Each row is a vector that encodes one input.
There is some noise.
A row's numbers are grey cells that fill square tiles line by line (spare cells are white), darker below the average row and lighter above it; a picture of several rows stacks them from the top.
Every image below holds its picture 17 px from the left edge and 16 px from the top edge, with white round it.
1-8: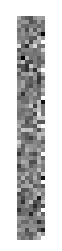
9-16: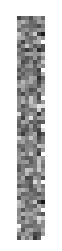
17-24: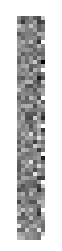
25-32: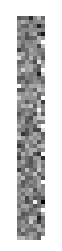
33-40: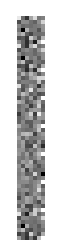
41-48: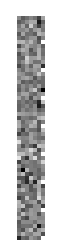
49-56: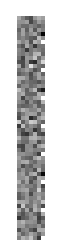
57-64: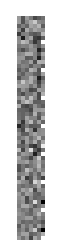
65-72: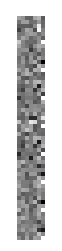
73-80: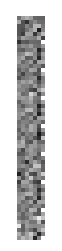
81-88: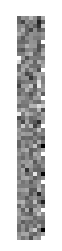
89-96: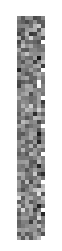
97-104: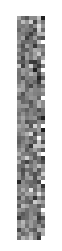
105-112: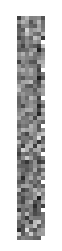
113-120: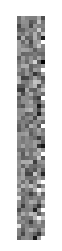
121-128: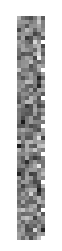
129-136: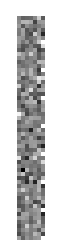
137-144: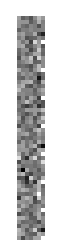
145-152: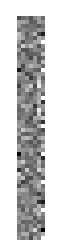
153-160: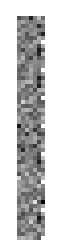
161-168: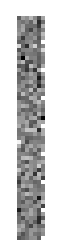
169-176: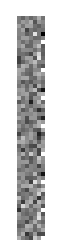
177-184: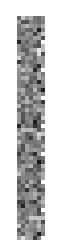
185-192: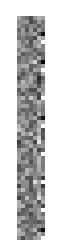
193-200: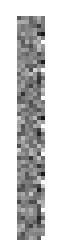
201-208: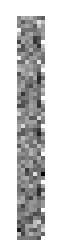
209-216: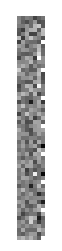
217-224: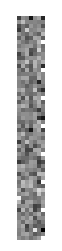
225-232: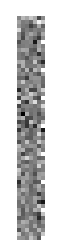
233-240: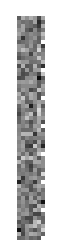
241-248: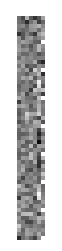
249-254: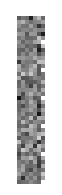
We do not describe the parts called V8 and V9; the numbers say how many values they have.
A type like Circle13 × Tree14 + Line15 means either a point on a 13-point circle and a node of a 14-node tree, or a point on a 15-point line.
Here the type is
(Line5 + V9) × V8 + List2(Line10).
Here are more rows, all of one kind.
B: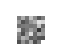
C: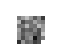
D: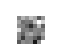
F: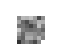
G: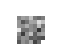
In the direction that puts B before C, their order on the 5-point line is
B, G, C, F, D.
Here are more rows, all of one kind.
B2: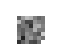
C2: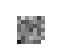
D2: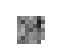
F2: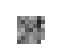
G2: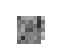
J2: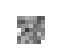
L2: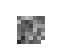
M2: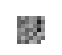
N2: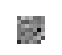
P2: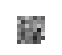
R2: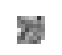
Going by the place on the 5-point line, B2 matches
G2 and R2.
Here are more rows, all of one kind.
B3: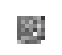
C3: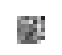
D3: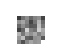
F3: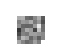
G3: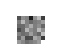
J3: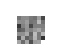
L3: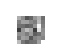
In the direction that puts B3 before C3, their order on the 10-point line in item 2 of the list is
D3, G3, B3, J3, F3, L3, C3.
